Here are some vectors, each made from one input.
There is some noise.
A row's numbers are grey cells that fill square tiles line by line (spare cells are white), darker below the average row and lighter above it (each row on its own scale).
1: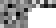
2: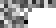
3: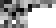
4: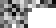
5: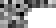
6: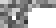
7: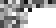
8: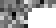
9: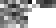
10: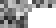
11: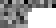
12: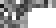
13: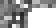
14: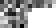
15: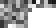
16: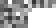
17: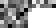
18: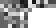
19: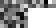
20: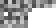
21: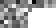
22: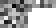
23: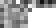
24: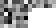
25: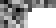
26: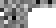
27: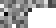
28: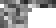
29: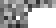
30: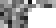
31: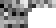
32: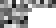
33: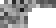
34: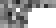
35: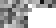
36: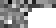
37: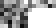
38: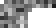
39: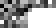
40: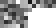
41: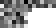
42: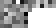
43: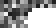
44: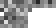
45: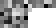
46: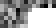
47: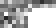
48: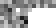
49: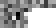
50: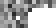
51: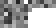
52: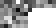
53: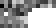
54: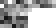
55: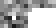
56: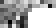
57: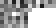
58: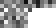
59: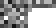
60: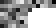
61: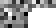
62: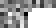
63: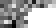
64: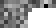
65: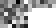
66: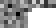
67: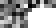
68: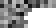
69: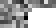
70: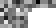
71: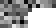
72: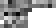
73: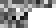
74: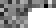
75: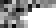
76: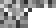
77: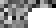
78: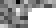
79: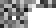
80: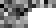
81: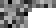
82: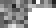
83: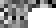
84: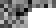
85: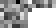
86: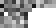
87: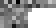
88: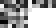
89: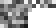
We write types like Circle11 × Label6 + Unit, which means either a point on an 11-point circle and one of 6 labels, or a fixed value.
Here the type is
Label7 × (Label7 + Line7).
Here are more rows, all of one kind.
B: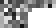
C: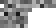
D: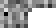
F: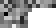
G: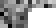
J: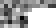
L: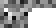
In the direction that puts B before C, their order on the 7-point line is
J, F, B, L, G, C, D.
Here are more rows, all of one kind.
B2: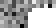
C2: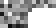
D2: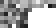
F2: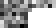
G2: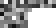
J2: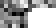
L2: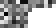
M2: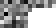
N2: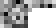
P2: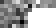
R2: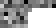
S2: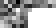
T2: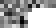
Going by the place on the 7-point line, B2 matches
C2, D2 and J2.
